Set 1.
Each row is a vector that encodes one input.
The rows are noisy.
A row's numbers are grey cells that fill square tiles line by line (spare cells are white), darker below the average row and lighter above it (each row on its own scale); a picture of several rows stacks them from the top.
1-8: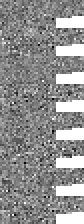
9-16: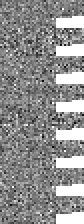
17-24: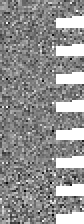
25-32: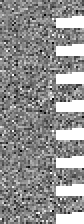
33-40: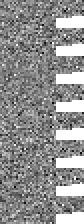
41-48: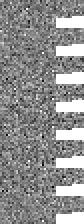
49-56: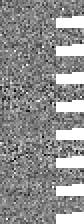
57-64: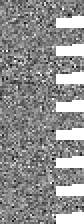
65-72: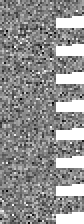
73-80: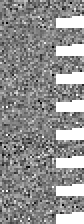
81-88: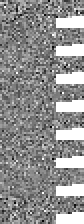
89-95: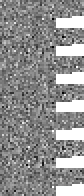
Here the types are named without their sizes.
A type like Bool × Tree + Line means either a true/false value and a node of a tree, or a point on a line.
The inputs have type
Bool × Bool × Bool × Bool × Circle.
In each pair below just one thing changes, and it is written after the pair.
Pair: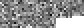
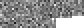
one of the four true/false values
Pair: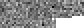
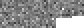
the place on the circle
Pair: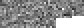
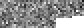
the place on the circle
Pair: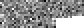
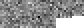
one of the four true/false values
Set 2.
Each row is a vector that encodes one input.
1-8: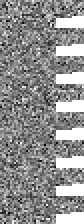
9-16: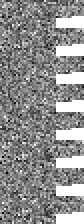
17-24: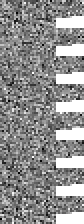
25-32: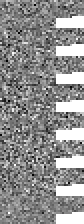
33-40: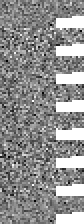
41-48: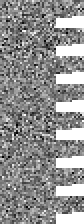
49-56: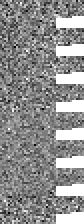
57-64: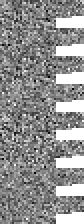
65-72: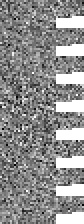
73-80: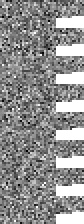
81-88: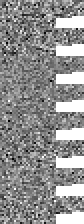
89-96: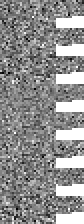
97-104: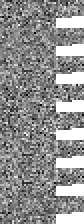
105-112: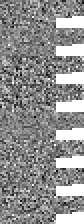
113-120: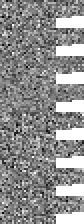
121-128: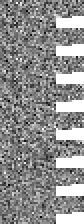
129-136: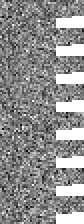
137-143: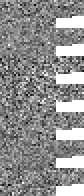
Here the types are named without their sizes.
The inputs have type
Bool × Bool × Bool + Circle + Unit.
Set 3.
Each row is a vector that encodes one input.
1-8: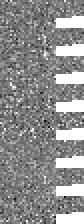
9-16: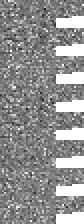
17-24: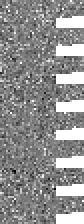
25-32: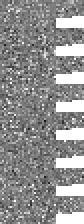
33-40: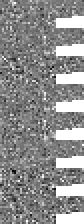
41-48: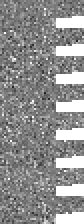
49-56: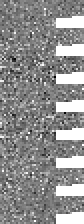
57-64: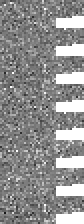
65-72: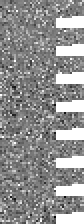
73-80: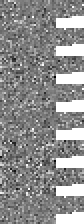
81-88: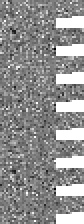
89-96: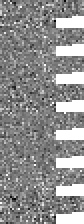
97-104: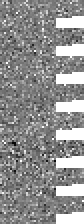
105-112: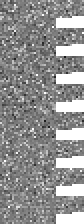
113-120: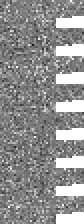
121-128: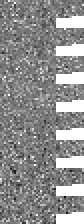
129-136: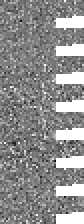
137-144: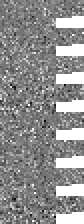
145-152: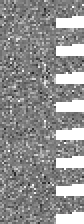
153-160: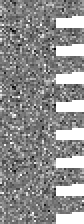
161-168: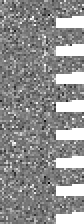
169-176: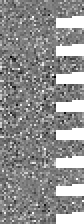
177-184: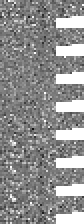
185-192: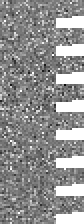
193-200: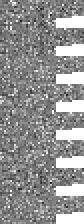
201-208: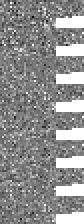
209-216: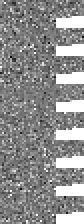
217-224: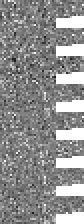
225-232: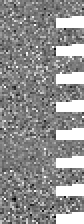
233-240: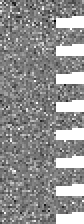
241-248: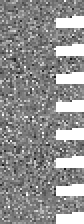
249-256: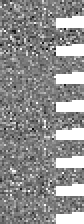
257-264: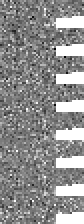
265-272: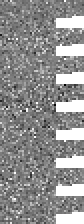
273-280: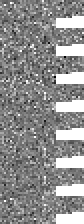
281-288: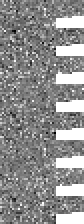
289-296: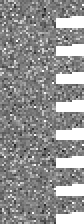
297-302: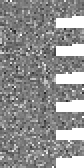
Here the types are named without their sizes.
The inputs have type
Bool × Bool × Bool × Bool + Circle.
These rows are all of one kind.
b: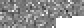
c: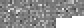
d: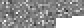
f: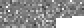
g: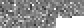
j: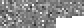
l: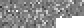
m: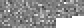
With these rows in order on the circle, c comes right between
f and m.
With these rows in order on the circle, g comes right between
b and j.
